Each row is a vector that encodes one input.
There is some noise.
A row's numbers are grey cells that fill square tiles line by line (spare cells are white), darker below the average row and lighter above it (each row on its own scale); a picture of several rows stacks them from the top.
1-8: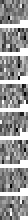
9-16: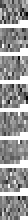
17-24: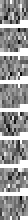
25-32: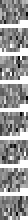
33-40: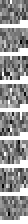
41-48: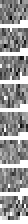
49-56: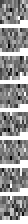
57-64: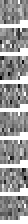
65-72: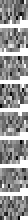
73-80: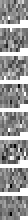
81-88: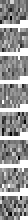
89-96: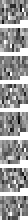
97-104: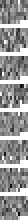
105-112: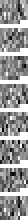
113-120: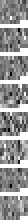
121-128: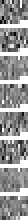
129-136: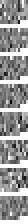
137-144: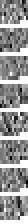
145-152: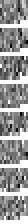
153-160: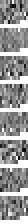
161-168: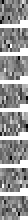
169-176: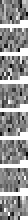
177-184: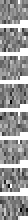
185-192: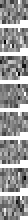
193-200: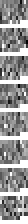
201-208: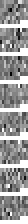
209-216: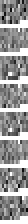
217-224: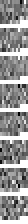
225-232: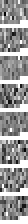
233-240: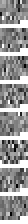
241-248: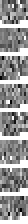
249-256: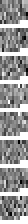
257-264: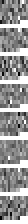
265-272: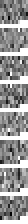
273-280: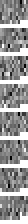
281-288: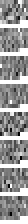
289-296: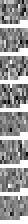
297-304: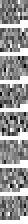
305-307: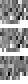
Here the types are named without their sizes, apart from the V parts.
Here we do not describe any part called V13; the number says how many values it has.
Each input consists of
a value of V13, together with a list of points on a line.
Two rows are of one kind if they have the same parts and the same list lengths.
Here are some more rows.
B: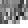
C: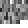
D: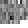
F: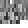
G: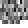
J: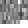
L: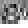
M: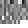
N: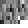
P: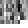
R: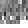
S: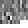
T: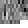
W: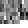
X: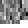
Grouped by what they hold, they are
B, C, F, G, J, P, W, X
D, L
M, R, S, T
N

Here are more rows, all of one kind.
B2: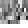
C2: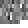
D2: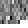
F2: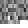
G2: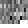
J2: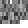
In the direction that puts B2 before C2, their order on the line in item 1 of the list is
G2, D2, F2, B2, J2, C2.
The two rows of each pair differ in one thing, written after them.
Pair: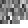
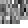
the value of V13
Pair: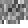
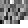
the value of V13
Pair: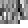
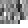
the place on the line in item 1 of the list
